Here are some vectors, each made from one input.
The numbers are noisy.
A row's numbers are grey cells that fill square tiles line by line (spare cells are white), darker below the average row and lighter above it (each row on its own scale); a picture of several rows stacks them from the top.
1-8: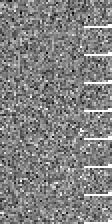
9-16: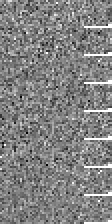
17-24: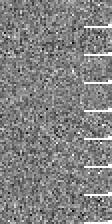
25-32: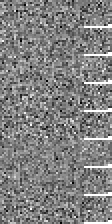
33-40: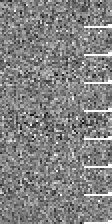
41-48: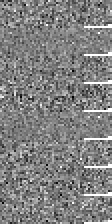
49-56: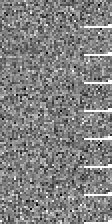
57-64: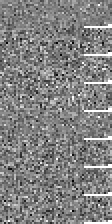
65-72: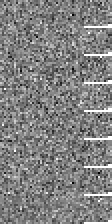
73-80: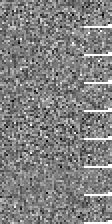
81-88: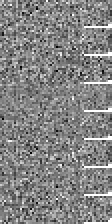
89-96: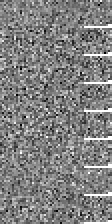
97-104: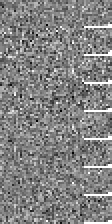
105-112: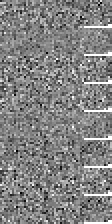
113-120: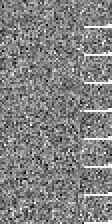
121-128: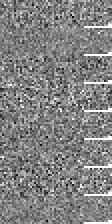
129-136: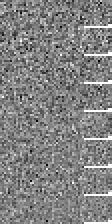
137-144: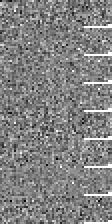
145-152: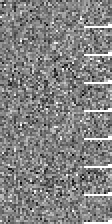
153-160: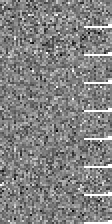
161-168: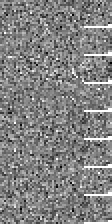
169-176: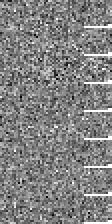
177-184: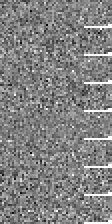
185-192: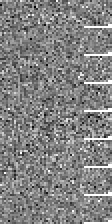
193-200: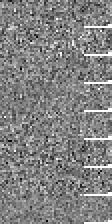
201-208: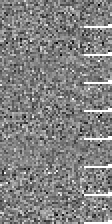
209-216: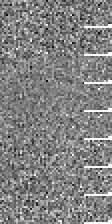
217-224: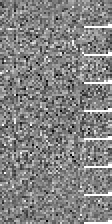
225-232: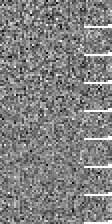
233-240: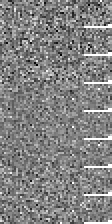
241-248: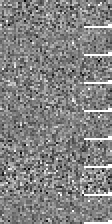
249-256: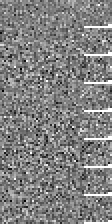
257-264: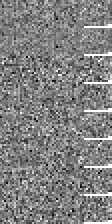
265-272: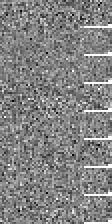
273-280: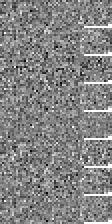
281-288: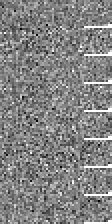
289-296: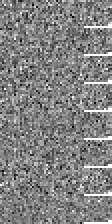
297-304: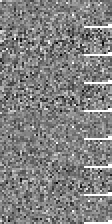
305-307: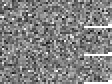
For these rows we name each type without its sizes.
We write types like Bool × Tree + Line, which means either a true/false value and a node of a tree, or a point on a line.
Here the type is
Bool × List(Line) + Circle.
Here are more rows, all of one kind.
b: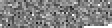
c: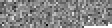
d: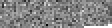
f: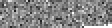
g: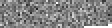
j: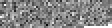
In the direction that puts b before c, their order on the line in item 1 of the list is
b, f, j, d, g, c.
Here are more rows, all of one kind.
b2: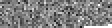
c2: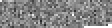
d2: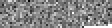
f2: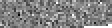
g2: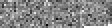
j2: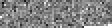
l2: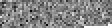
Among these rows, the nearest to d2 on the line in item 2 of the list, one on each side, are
f2 and j2.
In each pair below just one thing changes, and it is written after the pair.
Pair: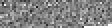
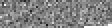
the place on the line in item 2 of the list
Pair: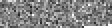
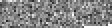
the place on the line in item 2 of the list
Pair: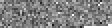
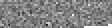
the place on the line in item 2 of the list
